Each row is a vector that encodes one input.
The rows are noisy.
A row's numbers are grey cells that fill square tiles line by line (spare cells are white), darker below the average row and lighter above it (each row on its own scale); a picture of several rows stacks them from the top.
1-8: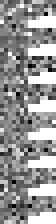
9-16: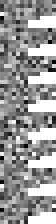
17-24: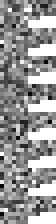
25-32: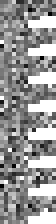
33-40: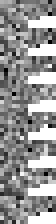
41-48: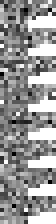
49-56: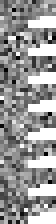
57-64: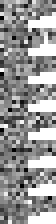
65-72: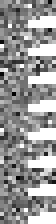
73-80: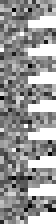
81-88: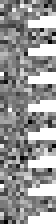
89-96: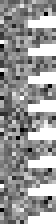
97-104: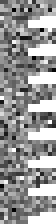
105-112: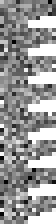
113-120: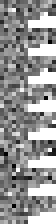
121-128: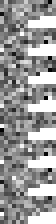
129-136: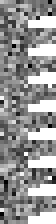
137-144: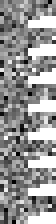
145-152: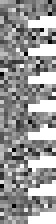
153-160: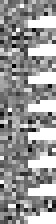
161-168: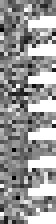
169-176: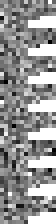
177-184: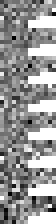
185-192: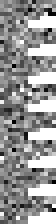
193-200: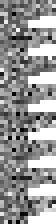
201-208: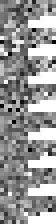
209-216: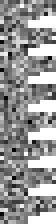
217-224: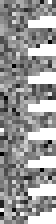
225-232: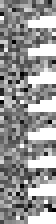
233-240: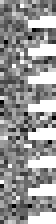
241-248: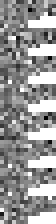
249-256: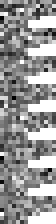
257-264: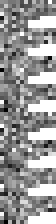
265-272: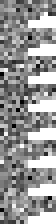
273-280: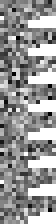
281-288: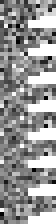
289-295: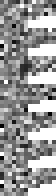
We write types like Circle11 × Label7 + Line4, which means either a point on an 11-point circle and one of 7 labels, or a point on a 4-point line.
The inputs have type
(Circle10 + Unit) × Tree13 + Line6.
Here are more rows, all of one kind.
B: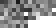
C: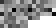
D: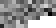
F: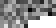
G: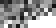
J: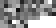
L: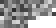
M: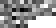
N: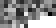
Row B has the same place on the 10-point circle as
F and N.
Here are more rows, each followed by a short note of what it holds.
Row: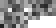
a node of a 13-node tree
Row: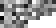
a point on a 6-point line
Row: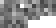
a node of a 13-node tree
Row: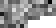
a node of a 13-node tree
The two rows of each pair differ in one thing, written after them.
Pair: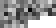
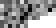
the node of the tree
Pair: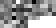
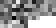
the place on the 10-point circle
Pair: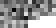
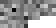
the place on the 10-point circle
